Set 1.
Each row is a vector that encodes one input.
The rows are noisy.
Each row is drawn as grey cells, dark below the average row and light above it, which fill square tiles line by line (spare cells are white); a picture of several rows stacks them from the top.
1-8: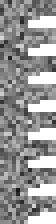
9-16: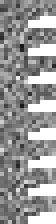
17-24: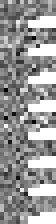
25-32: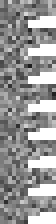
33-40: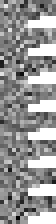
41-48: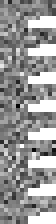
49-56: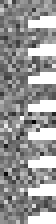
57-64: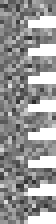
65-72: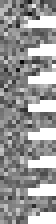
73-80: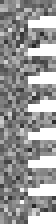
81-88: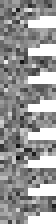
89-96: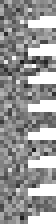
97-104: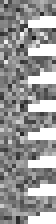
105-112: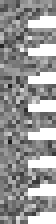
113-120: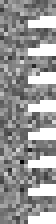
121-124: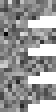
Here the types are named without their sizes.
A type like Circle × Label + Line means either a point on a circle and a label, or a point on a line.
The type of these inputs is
Bool × Bool × Bool × Bool.
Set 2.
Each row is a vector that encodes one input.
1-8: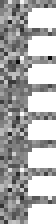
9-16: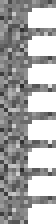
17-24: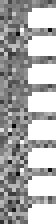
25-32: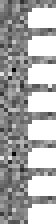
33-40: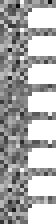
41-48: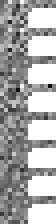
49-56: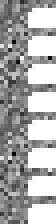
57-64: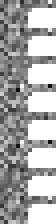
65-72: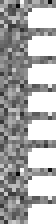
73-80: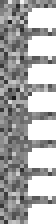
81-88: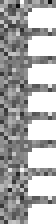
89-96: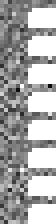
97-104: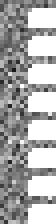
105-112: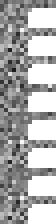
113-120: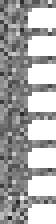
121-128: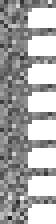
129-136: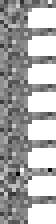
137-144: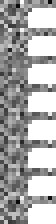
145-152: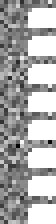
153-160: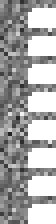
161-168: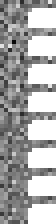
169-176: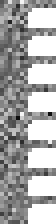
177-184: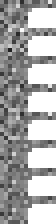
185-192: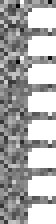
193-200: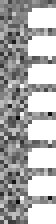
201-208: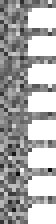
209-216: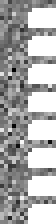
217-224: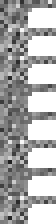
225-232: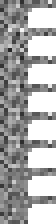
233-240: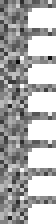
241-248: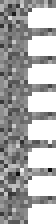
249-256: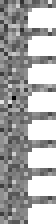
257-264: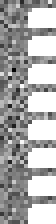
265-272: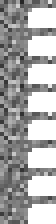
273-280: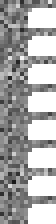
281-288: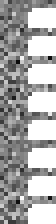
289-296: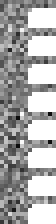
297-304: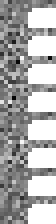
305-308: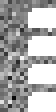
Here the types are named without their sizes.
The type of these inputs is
Bool × Bool × Bool.
